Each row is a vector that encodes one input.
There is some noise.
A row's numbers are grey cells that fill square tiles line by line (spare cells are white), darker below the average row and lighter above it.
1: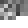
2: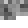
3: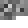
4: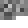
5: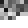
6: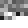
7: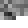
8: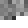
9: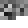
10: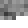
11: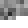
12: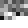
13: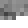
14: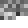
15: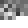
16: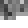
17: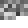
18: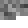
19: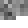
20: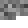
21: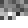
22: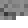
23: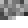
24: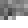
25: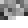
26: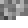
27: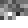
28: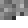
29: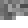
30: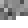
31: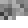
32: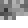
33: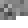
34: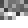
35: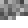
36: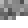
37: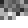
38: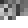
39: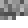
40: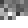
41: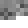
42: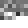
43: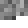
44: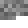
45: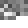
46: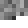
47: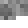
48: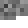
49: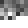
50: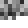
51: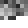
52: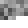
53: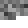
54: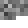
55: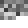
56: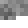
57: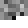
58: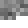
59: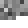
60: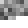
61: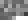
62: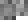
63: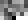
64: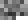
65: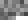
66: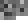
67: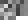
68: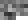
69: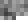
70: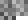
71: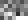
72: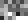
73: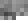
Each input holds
a true/false value, together with either a fixed value, or a node of an 8-node tree.
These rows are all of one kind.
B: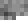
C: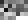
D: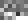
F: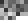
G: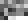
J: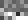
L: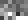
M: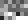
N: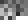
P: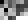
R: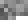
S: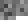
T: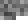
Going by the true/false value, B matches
G, R, S and T.
